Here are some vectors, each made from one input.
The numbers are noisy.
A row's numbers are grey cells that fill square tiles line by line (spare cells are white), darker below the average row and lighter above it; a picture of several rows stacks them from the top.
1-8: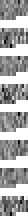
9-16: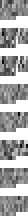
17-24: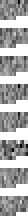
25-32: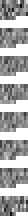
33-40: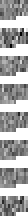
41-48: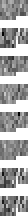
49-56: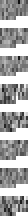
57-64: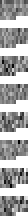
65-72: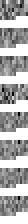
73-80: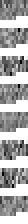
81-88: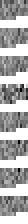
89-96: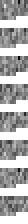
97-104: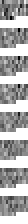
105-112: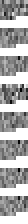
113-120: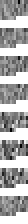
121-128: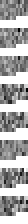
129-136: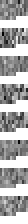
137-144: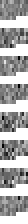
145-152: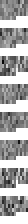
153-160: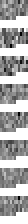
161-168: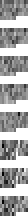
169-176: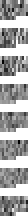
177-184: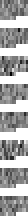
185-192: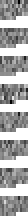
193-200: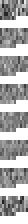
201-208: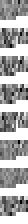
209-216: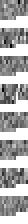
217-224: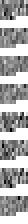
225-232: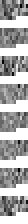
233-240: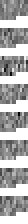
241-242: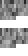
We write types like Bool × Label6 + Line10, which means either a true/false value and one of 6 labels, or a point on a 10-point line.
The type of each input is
(Bool × Bool × Bool + Circle13) × Label9 + Circle11 × Line6.
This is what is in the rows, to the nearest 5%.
About 30% of them hold a point on an 11-point circle and a point on a 6-point line. The rest hold one of 9 labels, together with either a point on a 13-point circle, or three true/false values.
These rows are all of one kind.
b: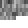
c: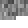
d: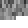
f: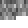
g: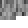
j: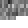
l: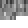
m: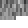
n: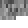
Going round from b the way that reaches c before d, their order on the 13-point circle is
b, g, l, m, f, n, j, c, d.
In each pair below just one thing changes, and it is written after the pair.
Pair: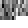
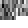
the place on the 11-point circle
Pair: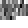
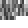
the place on the 6-point line
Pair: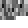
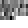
the place on the 6-point line
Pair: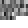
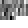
the place on the 11-point circle
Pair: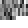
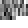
the place on the 11-point circle
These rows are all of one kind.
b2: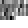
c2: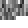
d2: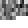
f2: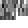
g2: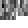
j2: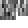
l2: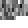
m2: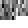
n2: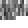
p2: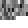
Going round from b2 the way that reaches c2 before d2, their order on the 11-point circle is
b2, f2, n2, j2, c2, d2, g2, p2, l2, m2.
